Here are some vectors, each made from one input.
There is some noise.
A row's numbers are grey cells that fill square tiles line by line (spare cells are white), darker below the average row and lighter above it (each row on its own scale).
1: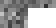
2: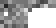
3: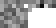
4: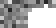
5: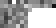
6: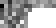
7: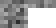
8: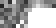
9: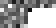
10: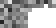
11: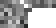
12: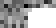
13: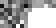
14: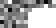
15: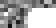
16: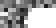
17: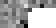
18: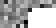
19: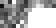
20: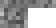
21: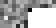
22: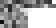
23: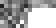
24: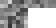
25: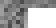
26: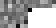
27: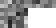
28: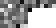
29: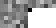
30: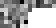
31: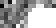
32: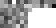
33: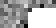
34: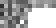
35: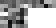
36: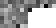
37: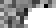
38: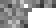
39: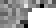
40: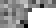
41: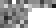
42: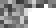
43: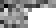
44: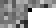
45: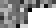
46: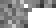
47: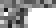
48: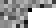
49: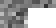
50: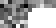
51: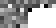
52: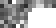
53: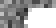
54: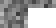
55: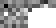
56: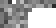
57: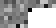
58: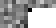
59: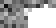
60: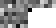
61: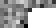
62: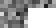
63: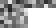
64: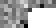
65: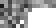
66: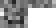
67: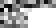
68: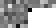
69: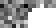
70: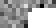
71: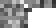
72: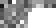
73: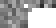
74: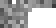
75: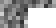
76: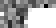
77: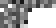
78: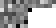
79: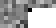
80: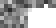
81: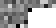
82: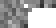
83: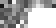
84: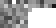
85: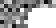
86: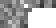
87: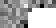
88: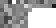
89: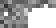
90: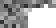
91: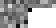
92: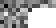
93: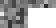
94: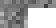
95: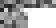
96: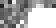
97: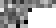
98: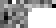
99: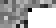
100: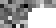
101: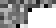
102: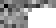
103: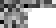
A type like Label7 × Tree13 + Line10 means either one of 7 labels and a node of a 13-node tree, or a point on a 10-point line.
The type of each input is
Bool × Line5 + Line8.
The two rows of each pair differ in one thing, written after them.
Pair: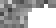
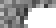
the true/false value
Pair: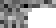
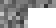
the true/false value
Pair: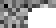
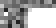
the true/false value
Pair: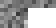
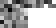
the true/false value
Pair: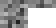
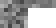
the place on the 5-point line
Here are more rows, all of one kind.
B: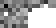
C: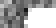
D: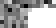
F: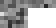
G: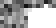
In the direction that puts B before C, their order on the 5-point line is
B, F, G, D, C.
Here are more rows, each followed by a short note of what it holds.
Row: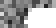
a point on a 5-point line and a true/false value
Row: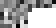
a point on an 8-point line
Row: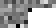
a point on an 8-point line
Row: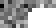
a point on an 8-point line
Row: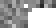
a point on an 8-point line
